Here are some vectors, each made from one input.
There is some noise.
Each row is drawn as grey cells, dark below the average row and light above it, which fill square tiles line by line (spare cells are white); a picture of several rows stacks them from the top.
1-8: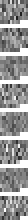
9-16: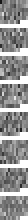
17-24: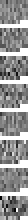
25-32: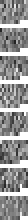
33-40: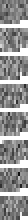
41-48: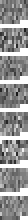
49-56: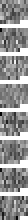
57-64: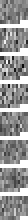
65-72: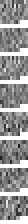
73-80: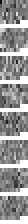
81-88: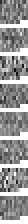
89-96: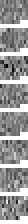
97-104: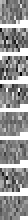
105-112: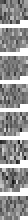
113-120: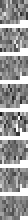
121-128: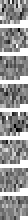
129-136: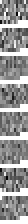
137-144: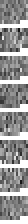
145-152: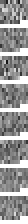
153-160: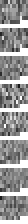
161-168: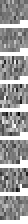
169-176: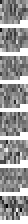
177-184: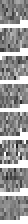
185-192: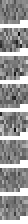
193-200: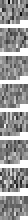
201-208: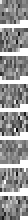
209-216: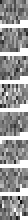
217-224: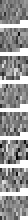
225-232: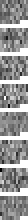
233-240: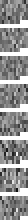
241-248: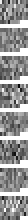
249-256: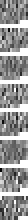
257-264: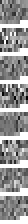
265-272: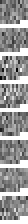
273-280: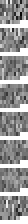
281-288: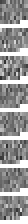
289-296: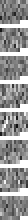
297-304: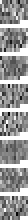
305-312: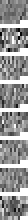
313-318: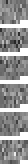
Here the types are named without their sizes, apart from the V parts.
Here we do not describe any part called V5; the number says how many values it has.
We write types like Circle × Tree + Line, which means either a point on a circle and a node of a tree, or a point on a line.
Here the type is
List(Bool × V5 + Line) + Tree.
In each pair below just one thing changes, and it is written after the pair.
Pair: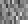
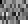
the true/false value in item 1 of the list
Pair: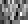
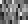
the true/false value in item 1 of the list
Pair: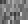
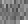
the true/false value in item 1 of the list
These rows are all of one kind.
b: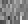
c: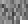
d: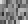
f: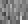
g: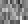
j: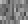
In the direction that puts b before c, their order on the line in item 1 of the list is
j, b, f, c, g, d.
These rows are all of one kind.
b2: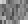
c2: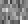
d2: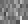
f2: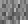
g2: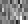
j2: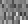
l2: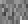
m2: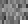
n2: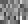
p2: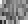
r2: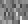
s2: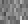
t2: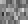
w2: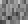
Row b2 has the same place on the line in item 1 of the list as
g2, l2, p2 and w2.
